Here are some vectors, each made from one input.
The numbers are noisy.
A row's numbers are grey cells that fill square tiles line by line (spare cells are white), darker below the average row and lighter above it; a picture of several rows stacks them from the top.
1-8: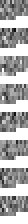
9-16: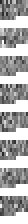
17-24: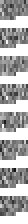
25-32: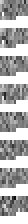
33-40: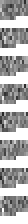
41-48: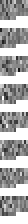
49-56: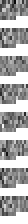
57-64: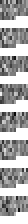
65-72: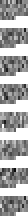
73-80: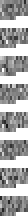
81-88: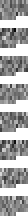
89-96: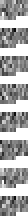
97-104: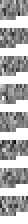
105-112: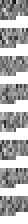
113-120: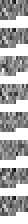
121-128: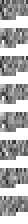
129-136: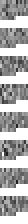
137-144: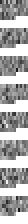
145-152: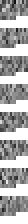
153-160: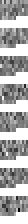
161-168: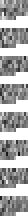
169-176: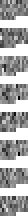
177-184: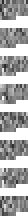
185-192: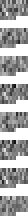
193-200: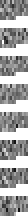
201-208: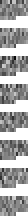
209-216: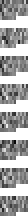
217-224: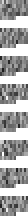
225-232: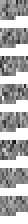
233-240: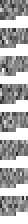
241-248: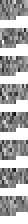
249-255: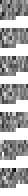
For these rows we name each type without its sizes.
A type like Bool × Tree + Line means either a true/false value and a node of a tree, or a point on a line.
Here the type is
(Bool × Bool × Bool + Unit) × Line.
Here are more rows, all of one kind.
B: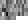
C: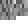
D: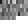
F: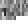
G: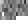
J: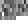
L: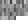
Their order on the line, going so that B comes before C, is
B, C, D, L, F, G, J.
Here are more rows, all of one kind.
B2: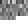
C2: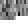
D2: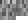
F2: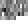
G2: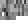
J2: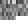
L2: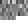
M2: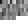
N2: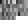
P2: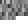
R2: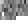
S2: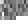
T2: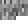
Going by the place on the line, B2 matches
F2 and L2.
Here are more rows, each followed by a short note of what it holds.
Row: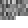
a point on a line and three true/false values
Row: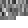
a point on a line
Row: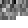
a point on a line
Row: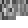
a point on a line
